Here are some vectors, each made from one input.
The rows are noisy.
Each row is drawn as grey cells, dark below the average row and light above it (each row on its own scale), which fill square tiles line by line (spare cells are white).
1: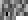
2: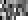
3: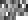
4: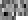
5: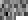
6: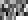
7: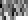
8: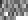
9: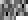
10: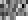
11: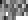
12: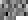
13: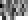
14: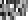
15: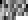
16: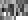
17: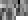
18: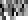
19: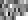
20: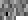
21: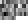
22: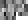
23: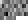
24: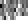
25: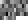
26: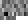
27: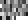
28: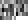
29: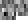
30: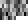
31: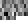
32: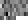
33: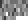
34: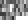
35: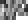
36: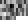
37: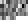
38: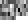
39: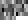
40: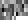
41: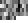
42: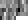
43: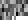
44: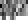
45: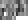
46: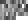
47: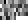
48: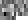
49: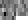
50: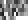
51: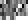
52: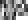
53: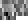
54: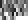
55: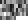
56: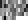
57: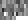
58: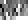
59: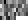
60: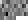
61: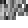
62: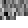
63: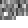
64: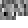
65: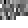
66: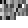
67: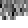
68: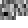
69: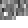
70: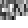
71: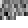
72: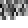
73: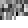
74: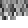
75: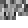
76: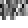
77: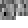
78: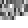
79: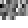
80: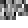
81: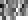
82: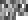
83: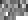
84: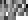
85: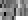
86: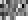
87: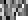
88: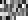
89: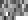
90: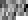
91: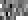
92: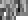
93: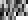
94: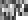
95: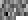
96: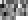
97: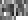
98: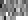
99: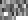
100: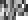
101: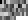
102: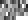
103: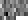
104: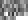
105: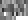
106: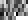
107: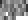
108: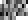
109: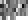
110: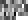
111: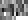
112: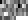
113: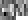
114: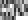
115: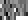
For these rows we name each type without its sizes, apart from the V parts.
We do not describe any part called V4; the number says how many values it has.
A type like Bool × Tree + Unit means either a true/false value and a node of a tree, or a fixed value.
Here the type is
Bool × (Label × Line + V4).
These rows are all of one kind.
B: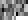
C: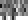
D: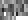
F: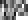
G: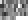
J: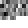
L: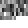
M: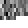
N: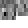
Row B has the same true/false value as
D, L and M.
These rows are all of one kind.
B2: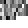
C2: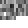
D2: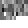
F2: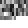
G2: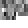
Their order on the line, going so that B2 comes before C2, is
B2, D2, C2, G2, F2.
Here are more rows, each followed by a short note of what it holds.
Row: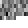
a label, a point on a line and a true/false value
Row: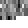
a true/false value and a value of V4
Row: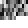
a true/false value and a value of V4
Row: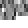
a label, a point on a line and a true/false value
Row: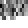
a label, a point on a line and a true/false value
